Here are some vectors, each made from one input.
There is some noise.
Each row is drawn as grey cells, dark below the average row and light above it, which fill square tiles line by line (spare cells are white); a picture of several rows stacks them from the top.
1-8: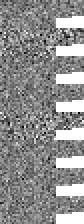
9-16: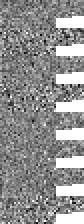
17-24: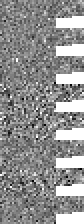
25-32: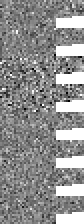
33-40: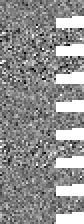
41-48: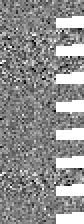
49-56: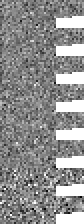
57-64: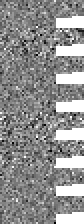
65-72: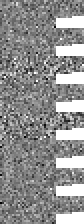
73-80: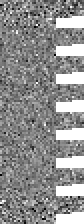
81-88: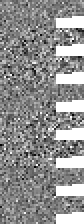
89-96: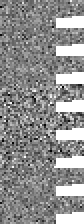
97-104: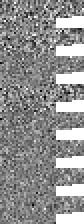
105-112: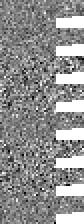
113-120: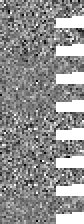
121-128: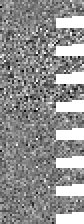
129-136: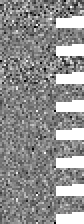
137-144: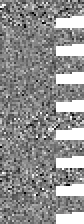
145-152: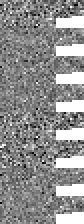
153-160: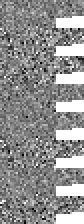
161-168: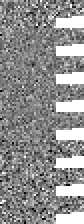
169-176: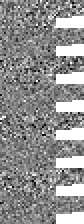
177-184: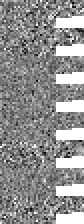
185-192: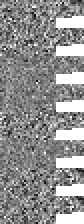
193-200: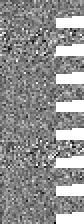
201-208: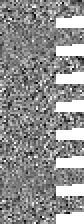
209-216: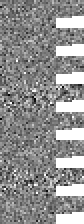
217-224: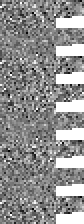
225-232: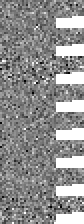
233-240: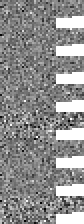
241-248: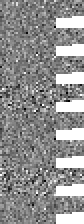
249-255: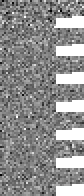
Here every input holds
either a point on an 11-point circle, or a list of up to two points on a 9-point circle.
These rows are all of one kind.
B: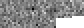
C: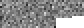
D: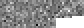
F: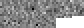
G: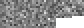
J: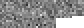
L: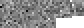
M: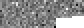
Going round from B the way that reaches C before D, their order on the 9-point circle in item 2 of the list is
B, J, M, G, C, L, D, F.
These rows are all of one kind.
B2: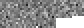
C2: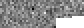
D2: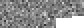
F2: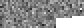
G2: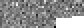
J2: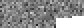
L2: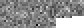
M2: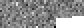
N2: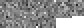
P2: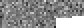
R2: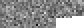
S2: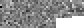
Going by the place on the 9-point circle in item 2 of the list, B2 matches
D2 and S2.
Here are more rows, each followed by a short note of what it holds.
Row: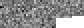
a list of one item
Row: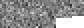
a list of two items
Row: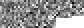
a point on an 11-point circle
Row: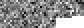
a point on an 11-point circle
